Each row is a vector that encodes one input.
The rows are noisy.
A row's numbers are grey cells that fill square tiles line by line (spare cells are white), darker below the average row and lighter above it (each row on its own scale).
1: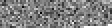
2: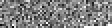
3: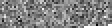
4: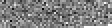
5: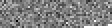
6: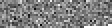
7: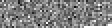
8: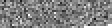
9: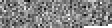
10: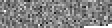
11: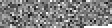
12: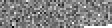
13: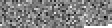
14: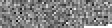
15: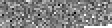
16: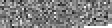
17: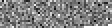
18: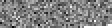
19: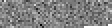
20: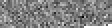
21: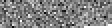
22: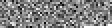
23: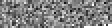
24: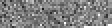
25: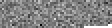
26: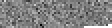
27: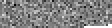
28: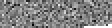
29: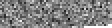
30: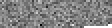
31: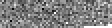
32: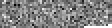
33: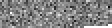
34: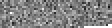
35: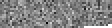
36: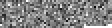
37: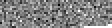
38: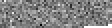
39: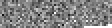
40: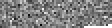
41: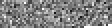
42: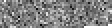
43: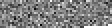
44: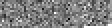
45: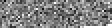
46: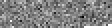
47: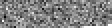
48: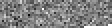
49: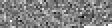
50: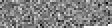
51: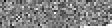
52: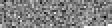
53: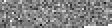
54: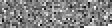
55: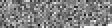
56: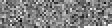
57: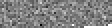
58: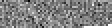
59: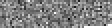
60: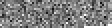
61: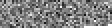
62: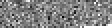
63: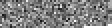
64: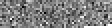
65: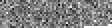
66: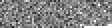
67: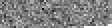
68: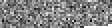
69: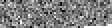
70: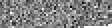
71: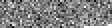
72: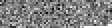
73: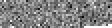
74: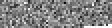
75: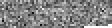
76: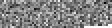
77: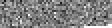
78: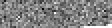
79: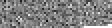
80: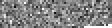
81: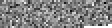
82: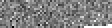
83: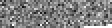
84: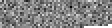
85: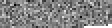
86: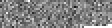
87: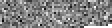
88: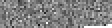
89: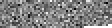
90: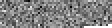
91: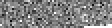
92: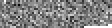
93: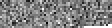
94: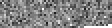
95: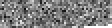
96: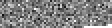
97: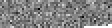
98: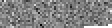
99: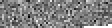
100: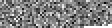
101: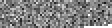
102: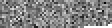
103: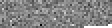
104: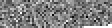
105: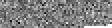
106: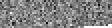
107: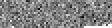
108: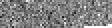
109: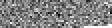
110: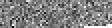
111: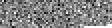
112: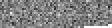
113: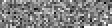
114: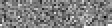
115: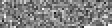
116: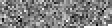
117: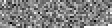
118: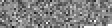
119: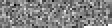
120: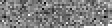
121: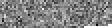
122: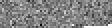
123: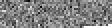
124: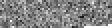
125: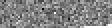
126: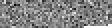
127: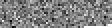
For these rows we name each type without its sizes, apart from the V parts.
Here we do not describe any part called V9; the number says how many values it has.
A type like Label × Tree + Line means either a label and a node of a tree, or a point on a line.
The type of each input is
Label × Label + V9.
